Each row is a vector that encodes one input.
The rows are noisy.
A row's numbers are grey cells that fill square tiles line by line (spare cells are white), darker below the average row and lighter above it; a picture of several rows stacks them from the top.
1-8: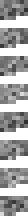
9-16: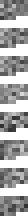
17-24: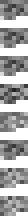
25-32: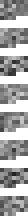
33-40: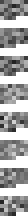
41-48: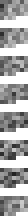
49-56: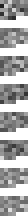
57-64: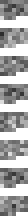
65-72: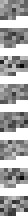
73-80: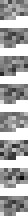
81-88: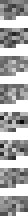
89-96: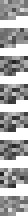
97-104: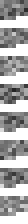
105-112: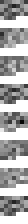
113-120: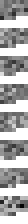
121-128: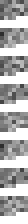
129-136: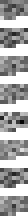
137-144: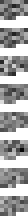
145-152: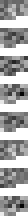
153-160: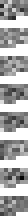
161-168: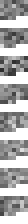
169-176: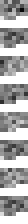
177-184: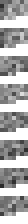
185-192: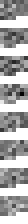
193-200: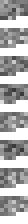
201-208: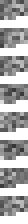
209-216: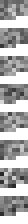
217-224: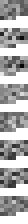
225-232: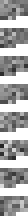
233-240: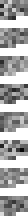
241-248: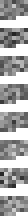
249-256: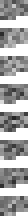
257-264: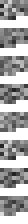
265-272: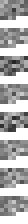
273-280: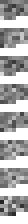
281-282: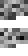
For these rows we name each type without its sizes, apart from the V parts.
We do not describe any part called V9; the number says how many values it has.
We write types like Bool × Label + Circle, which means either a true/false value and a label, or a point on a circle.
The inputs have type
Bool × V9 + Circle.
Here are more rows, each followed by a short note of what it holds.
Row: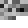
a point on a circle
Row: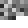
a point on a circle
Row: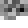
a point on a circle
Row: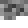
a point on a circle
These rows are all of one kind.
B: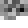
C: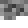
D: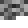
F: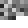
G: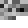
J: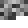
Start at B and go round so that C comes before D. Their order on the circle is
B, C, D, J, F, G.
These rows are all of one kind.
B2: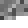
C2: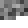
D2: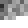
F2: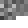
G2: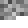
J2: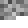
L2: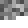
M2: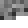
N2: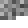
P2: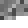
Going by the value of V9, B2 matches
D2 and P2.
